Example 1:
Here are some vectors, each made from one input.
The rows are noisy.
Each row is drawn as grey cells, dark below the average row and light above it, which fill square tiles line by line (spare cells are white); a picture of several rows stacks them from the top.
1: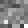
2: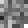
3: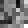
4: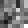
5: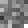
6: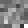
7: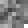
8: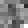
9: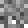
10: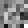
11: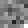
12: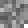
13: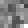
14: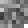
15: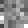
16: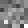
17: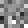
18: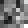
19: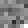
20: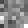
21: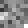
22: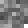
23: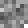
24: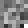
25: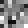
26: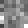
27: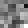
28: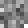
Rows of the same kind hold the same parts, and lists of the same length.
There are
2 kinds of row.
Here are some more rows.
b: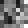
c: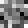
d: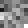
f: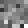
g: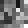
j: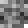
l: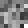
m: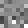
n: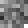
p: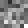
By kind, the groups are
b, g
c, d, f, j, l, m, n, p

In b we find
a fixed value.
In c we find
a point on a 5-point circle.
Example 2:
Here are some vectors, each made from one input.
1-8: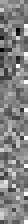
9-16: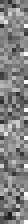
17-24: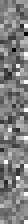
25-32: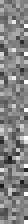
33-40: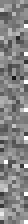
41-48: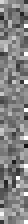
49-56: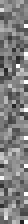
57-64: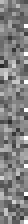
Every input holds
either a point on a 10-point circle, or a fixed value.
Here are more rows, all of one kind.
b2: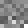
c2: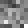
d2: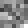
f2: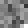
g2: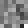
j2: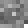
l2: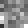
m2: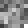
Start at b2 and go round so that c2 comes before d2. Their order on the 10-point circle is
b2, g2, c2, m2, l2, d2, f2, j2.
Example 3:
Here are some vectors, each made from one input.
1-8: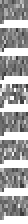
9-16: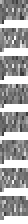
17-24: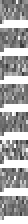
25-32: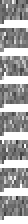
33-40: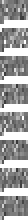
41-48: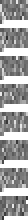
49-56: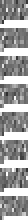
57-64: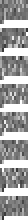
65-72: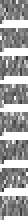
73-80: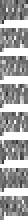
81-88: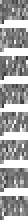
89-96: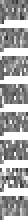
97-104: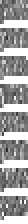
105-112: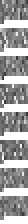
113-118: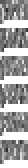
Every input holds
either a point on a 20-point circle, or a fixed value.
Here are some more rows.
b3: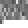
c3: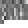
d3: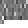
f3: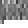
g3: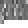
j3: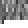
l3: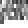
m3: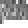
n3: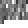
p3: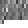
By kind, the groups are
b3, c3, d3, f3, g3, j3, m3, n3, p3
l3

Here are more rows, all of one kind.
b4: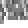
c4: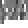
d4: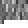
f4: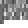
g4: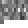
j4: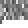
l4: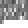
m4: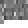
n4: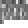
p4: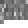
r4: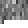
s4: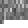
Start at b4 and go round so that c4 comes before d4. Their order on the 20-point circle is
b4, g4, c4, d4, r4, m4, p4, n4, j4, l4, f4, s4.
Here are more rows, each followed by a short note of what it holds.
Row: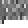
a point on a 20-point circle
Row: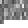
a point on a 20-point circle
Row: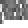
a point on a 20-point circle
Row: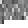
a point on a 20-point circle
